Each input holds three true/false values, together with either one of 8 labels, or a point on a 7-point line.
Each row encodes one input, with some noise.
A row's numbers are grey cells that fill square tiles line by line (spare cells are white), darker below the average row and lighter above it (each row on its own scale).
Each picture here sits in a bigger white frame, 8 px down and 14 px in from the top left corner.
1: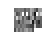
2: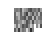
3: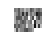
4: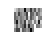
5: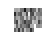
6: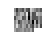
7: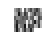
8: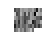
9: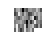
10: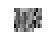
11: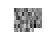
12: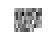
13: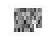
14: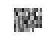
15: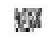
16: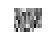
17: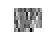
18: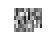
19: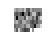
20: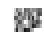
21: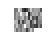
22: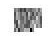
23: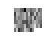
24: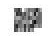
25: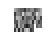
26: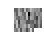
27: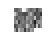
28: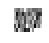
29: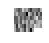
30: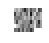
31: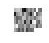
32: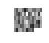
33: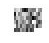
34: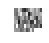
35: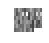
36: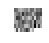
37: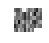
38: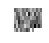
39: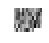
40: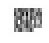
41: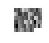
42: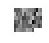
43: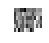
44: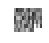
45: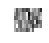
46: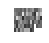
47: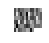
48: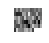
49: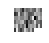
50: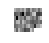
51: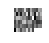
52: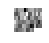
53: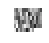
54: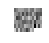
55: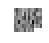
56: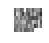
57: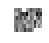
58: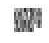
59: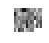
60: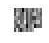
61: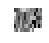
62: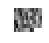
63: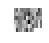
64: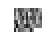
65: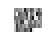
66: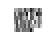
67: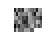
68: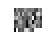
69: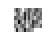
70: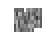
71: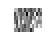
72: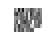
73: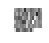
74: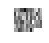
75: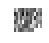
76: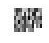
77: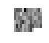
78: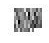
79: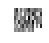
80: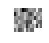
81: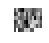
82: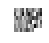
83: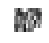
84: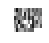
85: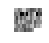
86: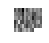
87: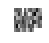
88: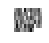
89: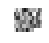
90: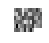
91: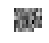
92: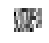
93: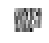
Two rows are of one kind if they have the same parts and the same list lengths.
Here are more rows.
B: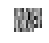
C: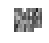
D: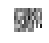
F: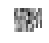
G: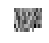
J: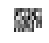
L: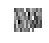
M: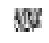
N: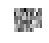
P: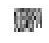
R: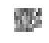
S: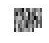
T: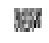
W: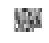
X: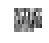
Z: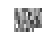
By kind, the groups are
B, C, F, L, P, R, S, X
D, G, J, M, N, T, W, Z

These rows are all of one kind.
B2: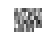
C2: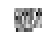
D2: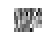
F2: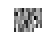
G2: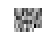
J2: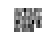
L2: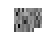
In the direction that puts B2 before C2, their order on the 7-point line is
G2, B2, D2, J2, C2, F2, L2.
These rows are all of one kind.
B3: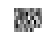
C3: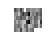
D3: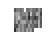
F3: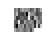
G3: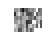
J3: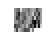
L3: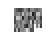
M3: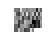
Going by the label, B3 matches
C3 and G3.
